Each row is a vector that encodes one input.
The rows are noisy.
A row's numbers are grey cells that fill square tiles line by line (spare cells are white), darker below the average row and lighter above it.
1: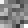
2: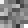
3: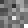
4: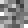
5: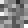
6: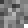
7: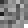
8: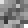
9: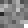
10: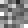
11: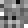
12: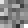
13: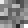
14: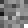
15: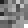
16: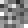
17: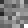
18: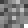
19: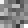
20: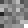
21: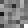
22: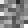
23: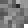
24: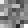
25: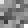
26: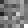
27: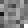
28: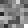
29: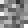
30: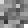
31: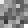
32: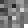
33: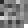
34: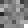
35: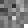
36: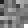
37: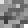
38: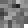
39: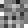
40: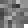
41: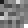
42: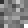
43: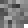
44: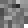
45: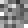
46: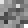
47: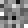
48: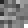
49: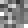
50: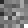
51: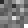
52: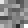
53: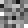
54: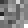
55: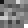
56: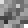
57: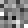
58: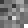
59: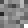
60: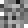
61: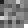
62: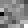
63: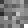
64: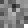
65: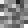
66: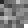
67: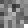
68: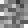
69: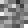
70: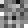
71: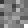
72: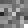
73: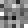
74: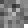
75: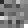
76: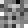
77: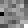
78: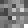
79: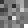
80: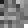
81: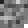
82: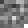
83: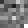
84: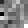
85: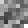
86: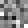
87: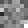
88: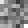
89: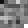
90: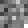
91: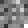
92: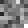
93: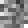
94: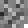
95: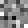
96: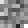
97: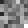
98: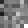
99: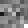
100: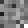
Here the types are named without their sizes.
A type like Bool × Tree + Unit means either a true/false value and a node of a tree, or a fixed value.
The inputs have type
Bool × Circle + Line.
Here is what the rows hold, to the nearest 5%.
About 60% of them hold a point on a circle and a true/false value. The rest hold a point on a line.
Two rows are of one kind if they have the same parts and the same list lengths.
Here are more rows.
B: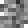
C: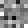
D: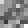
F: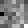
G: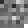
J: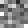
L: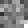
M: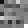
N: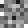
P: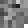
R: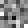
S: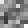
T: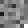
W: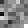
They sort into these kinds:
B, C, D, J, N, R, S
F, G, L, M, P, T, W

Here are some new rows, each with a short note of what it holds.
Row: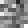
a point on a line
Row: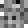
a point on a line
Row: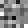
a point on a line
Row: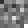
a point on a circle and a true/false value
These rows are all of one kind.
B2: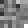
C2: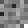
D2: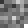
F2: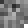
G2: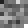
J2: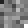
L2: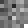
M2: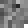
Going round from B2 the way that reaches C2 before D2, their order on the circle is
B2, M2, F2, J2, C2, L2, D2, G2.
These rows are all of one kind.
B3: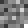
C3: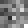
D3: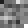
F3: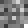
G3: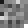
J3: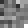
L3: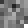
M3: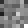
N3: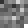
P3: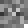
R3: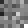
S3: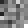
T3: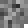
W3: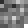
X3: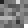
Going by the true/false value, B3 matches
C3, F3, P3 and S3.
